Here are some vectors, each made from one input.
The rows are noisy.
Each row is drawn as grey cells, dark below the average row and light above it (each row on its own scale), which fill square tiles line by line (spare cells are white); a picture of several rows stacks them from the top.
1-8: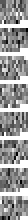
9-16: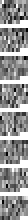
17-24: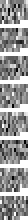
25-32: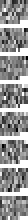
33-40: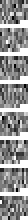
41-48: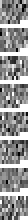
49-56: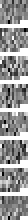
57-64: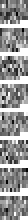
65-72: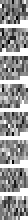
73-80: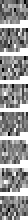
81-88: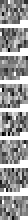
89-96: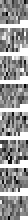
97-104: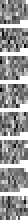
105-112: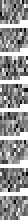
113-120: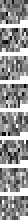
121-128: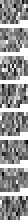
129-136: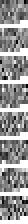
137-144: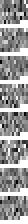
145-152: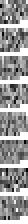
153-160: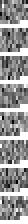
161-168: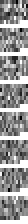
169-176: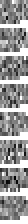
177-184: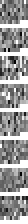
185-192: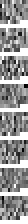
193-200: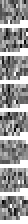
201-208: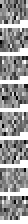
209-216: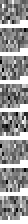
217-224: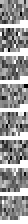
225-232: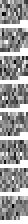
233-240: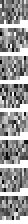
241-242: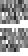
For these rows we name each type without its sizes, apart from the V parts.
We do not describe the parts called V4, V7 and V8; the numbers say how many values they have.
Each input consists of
a value of V8, together with either a point on a circle and a node of a tree, or a true/false value, a value of V4 and a value of V7.
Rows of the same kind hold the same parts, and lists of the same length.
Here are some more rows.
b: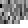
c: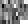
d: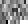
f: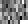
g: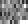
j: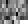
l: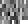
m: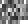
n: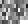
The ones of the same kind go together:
b, d, g, j, n
c, f, l, m

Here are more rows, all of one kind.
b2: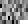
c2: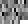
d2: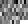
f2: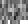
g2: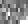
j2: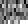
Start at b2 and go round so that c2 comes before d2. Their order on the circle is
b2, g2, j2, f2, c2, d2.
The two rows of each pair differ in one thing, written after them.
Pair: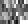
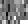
the value of V8
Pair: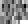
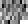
the value of V4
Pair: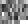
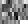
the value of V4
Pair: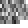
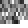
the true/false value
